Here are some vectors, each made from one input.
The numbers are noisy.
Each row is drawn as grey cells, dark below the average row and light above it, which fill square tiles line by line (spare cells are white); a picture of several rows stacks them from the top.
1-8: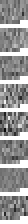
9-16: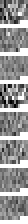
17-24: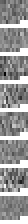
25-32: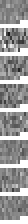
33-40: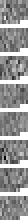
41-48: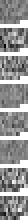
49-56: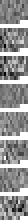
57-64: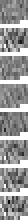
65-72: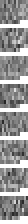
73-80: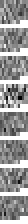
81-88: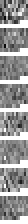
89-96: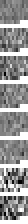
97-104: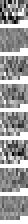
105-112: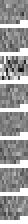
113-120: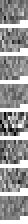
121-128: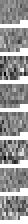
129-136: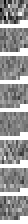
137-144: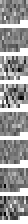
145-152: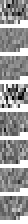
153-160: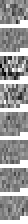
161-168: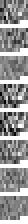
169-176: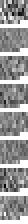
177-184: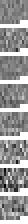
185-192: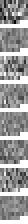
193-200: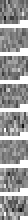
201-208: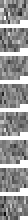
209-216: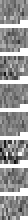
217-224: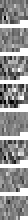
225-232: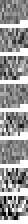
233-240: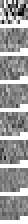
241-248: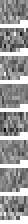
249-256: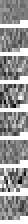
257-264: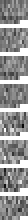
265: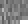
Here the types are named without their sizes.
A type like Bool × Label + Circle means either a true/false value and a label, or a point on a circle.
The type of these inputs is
Bool × Label × Label × (Label + Line).
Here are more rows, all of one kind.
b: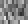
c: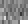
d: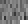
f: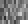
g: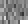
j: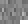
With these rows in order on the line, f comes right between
d and j.
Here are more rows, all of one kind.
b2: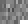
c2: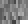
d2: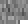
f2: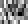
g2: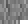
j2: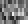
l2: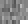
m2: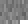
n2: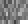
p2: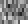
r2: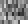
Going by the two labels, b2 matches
c2, f2 and j2.
